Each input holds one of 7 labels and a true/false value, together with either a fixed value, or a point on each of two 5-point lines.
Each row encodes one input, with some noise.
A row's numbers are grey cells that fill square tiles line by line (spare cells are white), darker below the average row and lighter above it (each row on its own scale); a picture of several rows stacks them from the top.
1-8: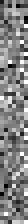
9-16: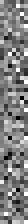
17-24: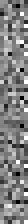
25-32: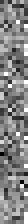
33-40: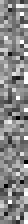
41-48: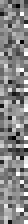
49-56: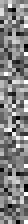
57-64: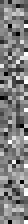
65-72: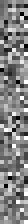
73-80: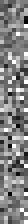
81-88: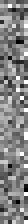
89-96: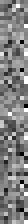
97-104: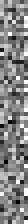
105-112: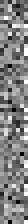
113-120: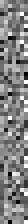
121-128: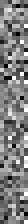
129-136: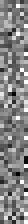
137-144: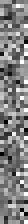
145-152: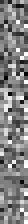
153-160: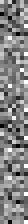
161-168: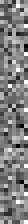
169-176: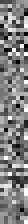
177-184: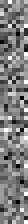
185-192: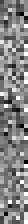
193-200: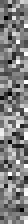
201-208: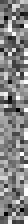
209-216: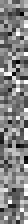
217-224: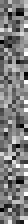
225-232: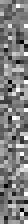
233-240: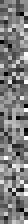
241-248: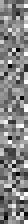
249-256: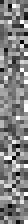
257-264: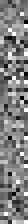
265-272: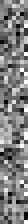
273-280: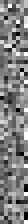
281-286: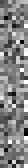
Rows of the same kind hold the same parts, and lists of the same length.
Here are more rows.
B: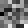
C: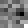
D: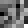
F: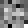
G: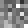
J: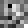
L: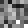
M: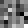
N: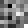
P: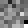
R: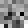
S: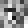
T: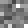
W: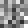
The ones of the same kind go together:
B, C, G, J, N, R, S, T, W
D, F, L, M, P

